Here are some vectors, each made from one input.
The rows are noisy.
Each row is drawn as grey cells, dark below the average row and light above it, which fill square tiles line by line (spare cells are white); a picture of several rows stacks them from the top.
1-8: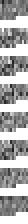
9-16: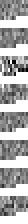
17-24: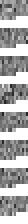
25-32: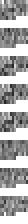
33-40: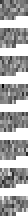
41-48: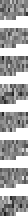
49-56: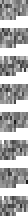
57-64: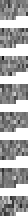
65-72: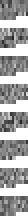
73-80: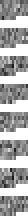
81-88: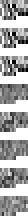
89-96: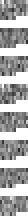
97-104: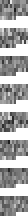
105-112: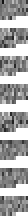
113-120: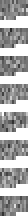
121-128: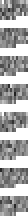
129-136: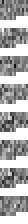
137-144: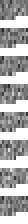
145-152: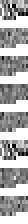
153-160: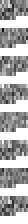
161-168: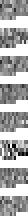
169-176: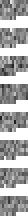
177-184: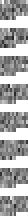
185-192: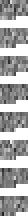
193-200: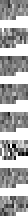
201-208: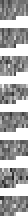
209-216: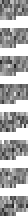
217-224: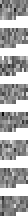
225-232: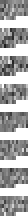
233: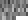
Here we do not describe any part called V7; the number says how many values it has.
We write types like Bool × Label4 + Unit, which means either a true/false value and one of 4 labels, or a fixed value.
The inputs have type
List3(Bool × V7).
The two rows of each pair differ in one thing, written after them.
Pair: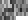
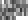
the true/false value in item 1 of the list
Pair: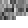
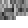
the value of V7 in item 1 of the list
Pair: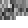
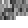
the value of V7 in item 1 of the list
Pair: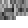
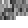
the value of V7 in item 1 of the list
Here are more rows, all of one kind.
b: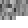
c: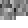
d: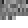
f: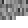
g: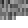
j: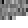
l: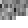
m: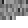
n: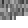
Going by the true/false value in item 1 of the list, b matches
c and l.
